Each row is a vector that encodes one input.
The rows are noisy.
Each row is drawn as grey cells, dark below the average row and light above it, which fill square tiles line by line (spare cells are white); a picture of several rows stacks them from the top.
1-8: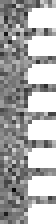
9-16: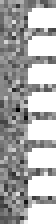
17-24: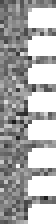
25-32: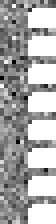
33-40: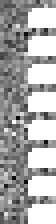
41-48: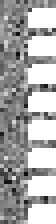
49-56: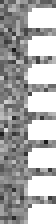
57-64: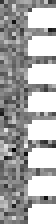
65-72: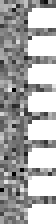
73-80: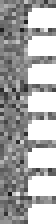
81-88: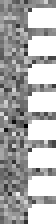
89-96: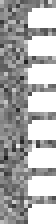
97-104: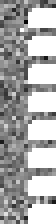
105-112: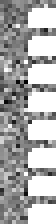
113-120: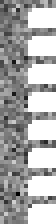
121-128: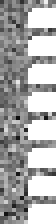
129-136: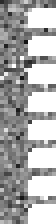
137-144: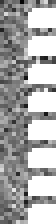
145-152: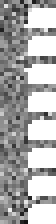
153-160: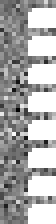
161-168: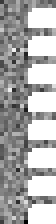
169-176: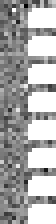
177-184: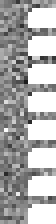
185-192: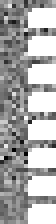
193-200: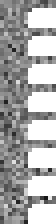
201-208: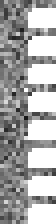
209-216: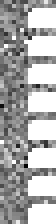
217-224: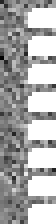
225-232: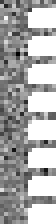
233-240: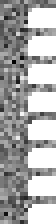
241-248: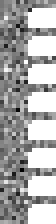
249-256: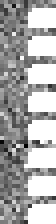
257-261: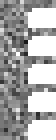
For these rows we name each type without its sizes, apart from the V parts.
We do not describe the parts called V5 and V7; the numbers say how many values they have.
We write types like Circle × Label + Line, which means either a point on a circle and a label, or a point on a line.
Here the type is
Bool × (Tree + Unit) × V7 + Label × V5.
